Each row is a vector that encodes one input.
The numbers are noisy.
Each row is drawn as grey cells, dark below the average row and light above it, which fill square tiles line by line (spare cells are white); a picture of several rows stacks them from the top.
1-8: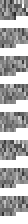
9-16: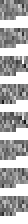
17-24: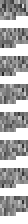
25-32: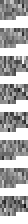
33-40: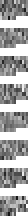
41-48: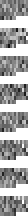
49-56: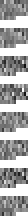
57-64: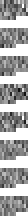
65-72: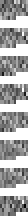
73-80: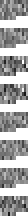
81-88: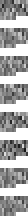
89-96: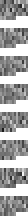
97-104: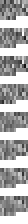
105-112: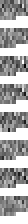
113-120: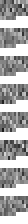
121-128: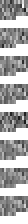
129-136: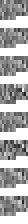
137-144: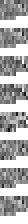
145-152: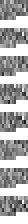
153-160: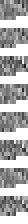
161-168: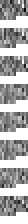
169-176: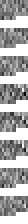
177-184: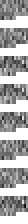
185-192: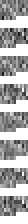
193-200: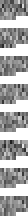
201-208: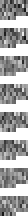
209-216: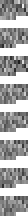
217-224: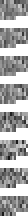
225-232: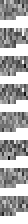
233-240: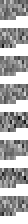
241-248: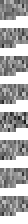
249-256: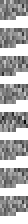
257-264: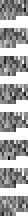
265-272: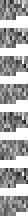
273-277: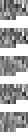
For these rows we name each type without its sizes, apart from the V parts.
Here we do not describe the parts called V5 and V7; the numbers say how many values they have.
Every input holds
either a label and a value of V7, or a list of items, each a true/false value and a value of V5.
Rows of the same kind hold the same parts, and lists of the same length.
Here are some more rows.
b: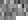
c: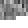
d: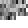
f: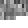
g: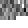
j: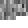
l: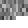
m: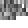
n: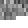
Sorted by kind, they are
b, c, f, j, n
d
g, m
l

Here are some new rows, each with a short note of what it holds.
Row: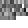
a label and a value of V7
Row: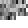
the empty list
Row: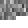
a list of two items
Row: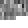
a list of two items
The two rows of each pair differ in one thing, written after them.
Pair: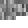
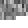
the true/false value in item 1 of the list
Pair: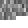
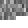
the value of V5 in item 1 of the list
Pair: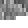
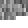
the true/false value in item 1 of the list
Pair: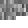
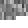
the true/false value in item 1 of the list
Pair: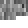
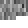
the value of V5 in item 2 of the list
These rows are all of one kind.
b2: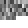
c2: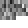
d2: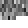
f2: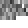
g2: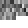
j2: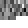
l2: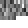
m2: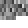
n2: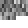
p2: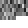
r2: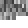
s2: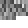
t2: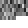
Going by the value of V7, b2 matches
c2, f2 and g2.
